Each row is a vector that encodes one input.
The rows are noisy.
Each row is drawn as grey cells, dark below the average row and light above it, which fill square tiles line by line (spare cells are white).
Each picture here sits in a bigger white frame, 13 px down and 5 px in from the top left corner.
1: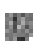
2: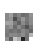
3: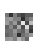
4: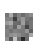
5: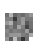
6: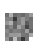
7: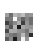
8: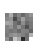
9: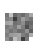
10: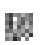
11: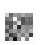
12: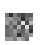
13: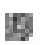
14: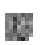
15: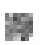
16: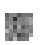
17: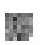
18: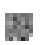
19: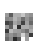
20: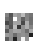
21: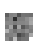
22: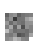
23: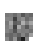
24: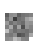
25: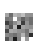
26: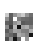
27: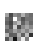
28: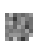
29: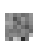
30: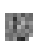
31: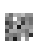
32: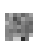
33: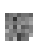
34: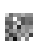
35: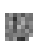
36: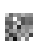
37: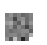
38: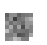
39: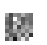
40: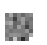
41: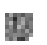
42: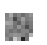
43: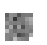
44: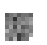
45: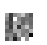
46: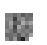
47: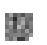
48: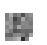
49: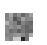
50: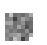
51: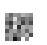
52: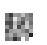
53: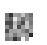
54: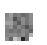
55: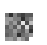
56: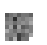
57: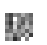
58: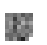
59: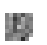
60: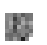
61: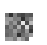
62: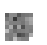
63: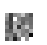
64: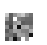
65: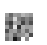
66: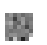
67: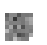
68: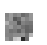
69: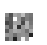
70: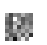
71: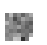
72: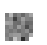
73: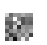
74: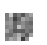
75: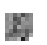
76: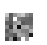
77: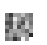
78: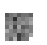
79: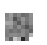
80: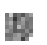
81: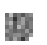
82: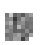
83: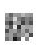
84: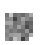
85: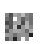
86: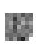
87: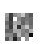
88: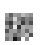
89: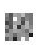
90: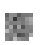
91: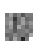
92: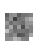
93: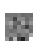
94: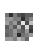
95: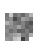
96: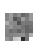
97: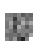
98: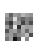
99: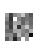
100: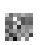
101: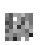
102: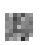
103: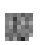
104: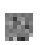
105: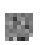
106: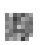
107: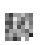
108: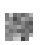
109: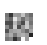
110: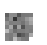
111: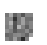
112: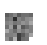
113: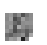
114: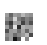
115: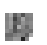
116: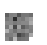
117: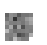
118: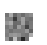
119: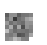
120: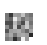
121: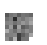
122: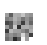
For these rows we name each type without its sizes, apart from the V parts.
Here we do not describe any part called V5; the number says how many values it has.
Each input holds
either a true/false value and a value of V5, or a list of points on a line.
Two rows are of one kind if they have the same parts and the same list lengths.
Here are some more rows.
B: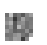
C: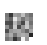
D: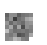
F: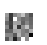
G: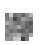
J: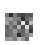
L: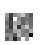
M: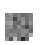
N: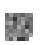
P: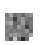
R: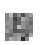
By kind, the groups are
B, R
C, F, L
D
G, M, N, P
J

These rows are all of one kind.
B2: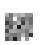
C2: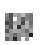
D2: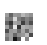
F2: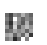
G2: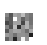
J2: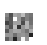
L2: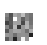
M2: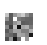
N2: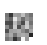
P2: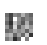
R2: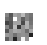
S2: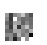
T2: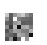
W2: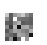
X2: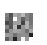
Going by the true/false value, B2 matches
D2, M2, T2 and W2.
